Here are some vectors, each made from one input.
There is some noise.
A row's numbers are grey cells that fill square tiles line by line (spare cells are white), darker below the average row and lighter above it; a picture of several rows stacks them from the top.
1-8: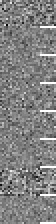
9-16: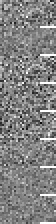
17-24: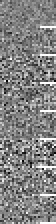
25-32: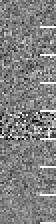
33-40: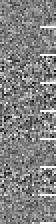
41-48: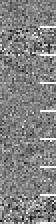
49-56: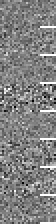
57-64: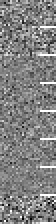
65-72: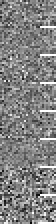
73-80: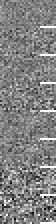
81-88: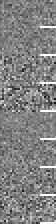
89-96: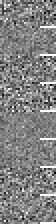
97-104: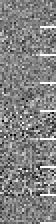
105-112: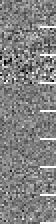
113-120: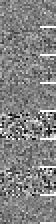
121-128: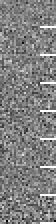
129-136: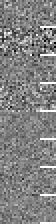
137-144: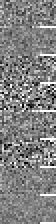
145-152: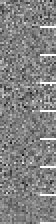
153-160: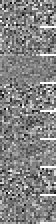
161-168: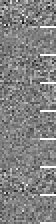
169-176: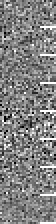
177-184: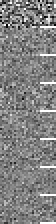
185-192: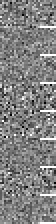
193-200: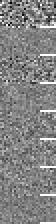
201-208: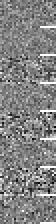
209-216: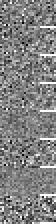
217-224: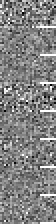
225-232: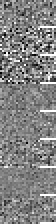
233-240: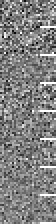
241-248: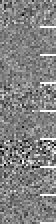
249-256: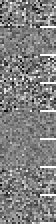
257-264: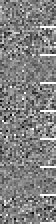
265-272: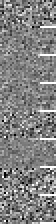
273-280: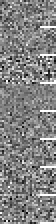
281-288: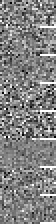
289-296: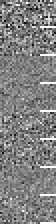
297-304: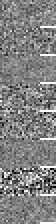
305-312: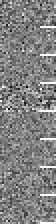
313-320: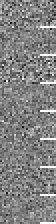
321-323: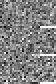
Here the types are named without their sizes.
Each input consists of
four true/false values.
